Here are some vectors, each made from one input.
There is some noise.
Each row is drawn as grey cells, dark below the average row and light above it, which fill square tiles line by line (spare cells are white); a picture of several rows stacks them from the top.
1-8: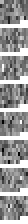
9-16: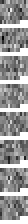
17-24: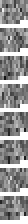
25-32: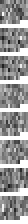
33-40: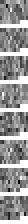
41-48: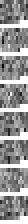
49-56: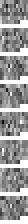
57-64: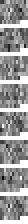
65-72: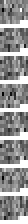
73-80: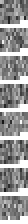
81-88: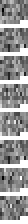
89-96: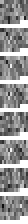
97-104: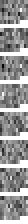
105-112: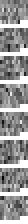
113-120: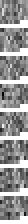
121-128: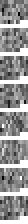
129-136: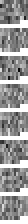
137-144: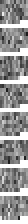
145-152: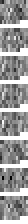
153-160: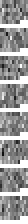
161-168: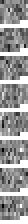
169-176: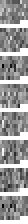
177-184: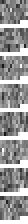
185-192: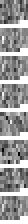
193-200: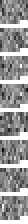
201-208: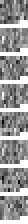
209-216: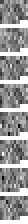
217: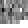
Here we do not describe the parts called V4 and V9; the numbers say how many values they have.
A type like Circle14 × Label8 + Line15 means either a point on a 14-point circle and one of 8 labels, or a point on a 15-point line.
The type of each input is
(Bool × Bool × Bool + V4) × Label5 + Line7 + V9.
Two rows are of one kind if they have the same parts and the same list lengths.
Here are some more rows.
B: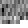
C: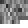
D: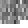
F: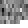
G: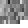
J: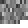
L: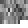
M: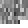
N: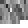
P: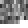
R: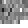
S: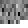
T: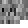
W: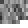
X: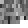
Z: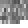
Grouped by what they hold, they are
B, F, R, S, T
C, J, L, N, W
D, G, M, Z
P, X

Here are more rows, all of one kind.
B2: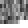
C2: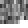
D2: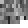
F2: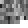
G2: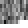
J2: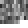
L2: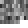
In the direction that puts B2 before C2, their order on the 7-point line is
G2, B2, C2, J2, L2, F2, D2.
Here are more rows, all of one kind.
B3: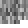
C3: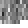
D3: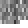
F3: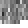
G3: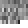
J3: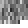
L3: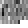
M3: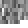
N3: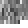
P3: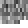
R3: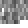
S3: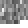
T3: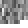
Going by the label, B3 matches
M3 and T3.
